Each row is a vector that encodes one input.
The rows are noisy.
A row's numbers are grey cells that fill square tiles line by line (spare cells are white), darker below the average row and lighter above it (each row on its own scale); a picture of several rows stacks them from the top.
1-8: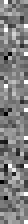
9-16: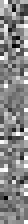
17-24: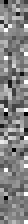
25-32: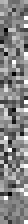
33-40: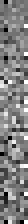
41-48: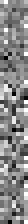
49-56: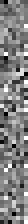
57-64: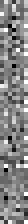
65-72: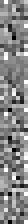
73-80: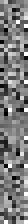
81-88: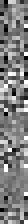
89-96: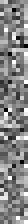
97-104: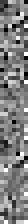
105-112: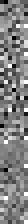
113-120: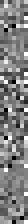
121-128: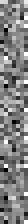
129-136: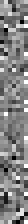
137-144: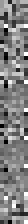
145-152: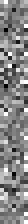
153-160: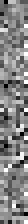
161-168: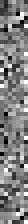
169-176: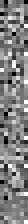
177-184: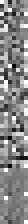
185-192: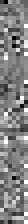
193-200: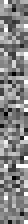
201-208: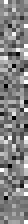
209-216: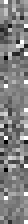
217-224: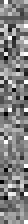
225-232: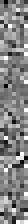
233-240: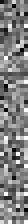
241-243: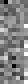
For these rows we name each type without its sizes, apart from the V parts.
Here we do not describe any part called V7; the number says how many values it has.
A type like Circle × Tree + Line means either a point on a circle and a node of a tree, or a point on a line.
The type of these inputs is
Bool × (Line + V7).
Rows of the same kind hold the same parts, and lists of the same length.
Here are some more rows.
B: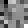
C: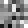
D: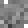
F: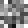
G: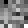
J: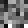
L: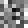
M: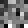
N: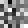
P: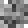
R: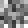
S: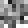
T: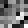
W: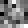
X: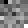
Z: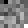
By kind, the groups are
B, G, J, M, T, W, X, Z
C, D, F, L, N, P, R, S

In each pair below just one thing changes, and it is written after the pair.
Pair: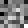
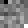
the value of V7
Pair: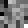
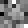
the true/false value
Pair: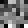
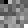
the value of V7
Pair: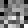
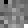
the value of V7
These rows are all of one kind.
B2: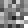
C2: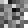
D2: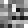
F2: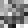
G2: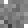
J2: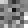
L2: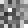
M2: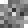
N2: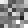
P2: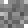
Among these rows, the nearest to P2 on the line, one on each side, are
G2 and M2.
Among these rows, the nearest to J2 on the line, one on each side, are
C2 and N2.
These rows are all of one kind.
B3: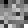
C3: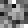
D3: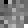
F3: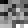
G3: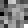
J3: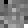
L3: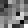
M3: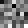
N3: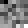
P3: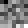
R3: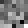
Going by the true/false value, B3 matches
D3, G3, J3 and L3.
